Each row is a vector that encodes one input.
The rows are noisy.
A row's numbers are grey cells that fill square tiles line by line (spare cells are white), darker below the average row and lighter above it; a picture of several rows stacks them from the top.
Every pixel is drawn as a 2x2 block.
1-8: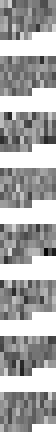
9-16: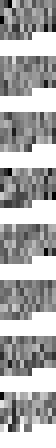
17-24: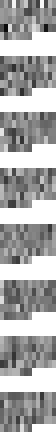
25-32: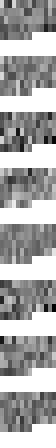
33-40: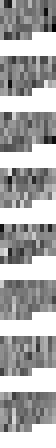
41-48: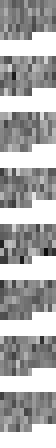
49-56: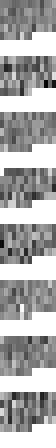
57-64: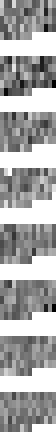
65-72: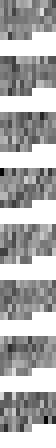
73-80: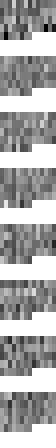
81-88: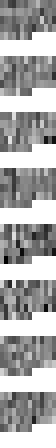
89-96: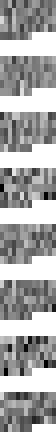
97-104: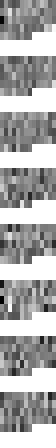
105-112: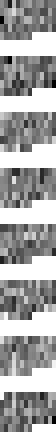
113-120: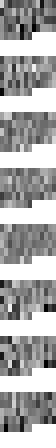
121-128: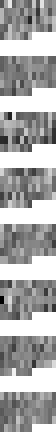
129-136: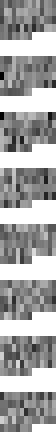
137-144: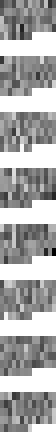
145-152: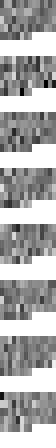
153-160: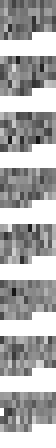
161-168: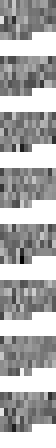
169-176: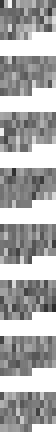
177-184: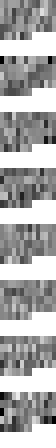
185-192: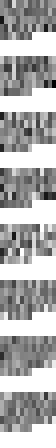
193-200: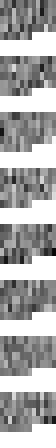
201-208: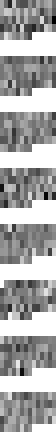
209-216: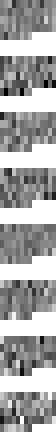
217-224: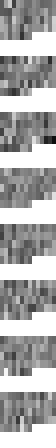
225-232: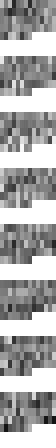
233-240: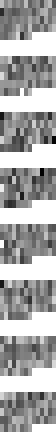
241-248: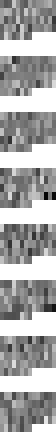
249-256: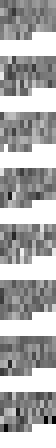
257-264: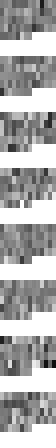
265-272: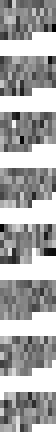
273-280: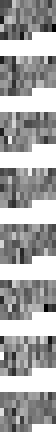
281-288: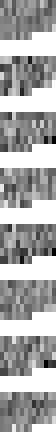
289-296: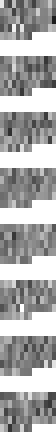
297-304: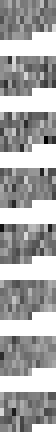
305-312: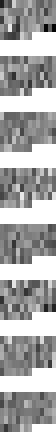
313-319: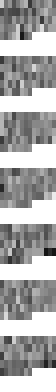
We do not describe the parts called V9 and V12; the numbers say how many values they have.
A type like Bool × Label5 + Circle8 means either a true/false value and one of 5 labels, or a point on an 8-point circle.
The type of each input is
List2(Line6) × V9 × V12.
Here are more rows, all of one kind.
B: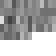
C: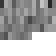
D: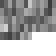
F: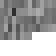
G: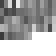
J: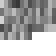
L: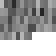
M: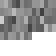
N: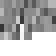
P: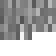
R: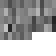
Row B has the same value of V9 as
D, F, L and R.
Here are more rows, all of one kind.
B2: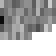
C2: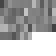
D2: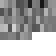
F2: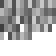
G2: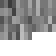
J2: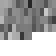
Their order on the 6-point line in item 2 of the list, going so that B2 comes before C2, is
F2, J2, G2, B2, C2, D2.
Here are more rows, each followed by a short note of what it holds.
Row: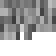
a value of V9 and a value of V12, together with a list of two items
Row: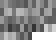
a value of V9 and a value of V12, together with a list of two items
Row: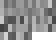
a value of V9 and a value of V12, together with a list of one item
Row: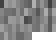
a value of V9 and a value of V12, together with a list of two items
